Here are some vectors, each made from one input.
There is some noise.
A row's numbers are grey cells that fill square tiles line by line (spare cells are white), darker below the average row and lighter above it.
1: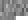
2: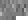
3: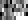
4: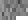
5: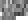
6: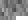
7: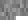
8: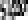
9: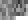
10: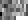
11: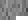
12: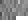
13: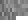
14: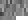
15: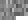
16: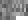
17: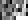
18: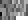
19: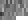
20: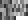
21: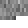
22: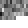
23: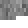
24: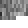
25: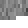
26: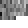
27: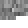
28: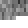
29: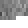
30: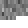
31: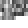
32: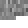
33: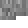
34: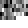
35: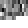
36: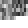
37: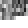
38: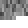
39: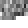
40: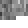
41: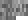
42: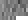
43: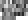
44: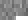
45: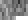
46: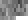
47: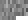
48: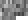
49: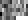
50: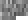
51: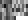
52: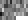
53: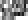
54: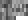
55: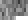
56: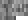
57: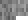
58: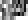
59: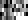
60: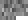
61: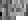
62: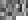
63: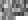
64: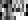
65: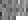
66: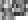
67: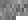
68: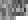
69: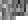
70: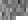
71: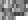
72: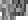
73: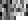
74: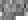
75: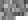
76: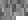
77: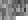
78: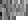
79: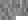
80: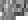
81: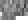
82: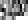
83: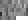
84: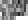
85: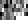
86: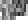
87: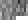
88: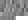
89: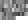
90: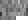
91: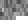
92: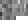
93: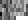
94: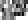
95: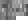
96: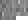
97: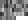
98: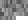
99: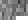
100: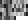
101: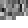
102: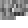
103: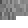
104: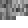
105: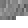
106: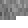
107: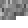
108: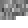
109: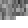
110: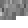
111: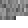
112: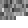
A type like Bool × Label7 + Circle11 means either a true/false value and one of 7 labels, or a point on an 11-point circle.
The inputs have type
List2(Bool × Line5).
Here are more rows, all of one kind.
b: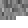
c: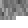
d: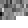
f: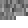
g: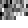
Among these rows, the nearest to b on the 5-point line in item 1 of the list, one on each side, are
c and f.
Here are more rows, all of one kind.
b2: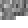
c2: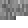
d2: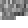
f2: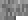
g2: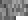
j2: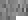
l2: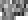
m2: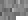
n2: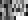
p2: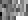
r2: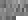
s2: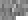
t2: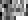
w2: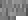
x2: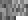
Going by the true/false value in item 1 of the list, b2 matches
g2, m2, n2 and w2.
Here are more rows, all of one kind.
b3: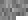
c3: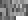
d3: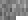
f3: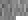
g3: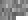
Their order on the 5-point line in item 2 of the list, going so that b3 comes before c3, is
f3, d3, b3, c3, g3.
